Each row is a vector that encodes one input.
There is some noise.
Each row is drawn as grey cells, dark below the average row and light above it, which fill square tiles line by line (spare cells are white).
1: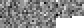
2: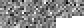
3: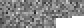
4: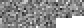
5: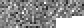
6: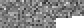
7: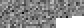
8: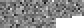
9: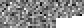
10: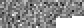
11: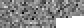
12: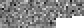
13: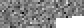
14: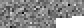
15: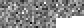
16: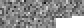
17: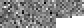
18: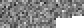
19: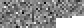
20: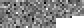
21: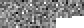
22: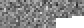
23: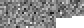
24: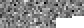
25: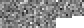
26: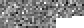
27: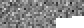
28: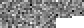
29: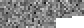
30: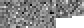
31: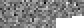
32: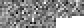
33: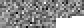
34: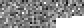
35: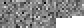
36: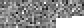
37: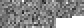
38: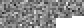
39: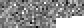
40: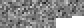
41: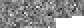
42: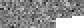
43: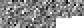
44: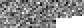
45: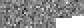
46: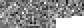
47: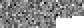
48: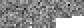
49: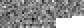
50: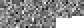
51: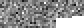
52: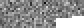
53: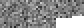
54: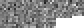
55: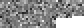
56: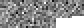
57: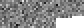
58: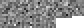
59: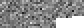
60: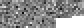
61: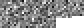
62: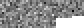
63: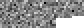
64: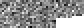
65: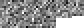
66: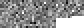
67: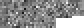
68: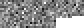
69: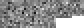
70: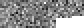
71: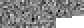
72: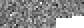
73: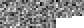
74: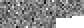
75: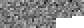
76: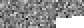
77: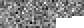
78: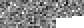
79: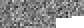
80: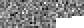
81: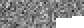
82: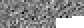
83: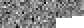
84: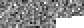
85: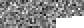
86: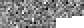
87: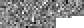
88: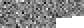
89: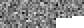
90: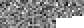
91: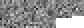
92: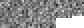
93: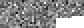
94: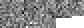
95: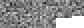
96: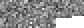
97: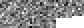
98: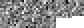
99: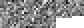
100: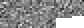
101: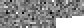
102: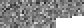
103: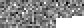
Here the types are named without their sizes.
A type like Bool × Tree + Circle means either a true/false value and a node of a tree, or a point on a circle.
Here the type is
(Circle + Unit) × Line.
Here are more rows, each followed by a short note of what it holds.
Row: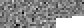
a point on a circle and a point on a line
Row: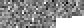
a point on a line
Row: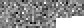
a point on a line
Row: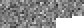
a point on a circle and a point on a line
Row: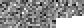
a point on a line
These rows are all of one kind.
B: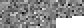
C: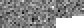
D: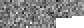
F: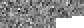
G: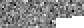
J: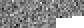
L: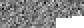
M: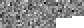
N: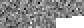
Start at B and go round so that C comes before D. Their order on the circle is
B, C, J, L, G, M, F, N, D.
